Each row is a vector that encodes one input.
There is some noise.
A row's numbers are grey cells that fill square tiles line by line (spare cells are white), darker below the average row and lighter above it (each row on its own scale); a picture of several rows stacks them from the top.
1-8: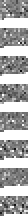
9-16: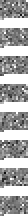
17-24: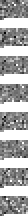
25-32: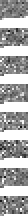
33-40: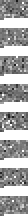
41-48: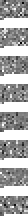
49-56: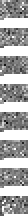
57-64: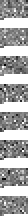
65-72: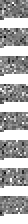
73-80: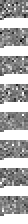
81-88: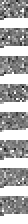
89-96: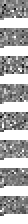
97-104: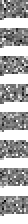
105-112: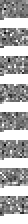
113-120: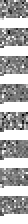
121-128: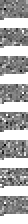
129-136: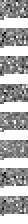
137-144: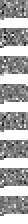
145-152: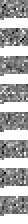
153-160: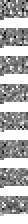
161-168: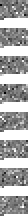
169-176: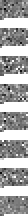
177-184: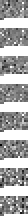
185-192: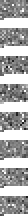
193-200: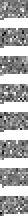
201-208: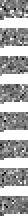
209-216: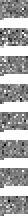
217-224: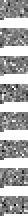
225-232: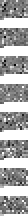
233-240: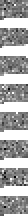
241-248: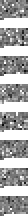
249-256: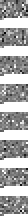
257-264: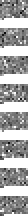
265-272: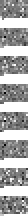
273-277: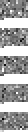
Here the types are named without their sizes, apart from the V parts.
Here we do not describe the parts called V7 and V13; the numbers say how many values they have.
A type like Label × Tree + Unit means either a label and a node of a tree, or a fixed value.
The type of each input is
(Bool × Bool × Bool × Bool + Unit) × Circle × V7 + V13.
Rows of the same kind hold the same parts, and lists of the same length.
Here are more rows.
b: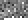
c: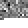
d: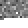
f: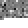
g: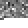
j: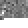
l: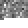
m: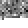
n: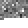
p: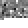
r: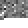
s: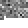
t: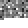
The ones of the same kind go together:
b, c, d, g, j, l, n, r, s
f, p, t
m

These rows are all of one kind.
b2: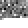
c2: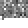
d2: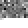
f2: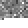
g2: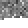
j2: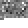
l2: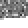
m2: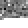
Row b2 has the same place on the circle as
d2 and m2.
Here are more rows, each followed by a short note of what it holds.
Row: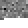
a point on a circle, four true/false values and a value of V7
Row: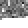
a point on a circle and a value of V7
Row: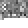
a point on a circle and a value of V7
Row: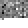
a value of V13
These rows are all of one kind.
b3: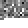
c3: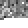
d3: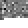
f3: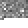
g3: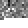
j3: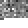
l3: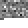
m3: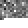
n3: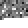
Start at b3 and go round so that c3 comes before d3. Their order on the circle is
b3, f3, j3, g3, c3, m3, d3, n3, l3.
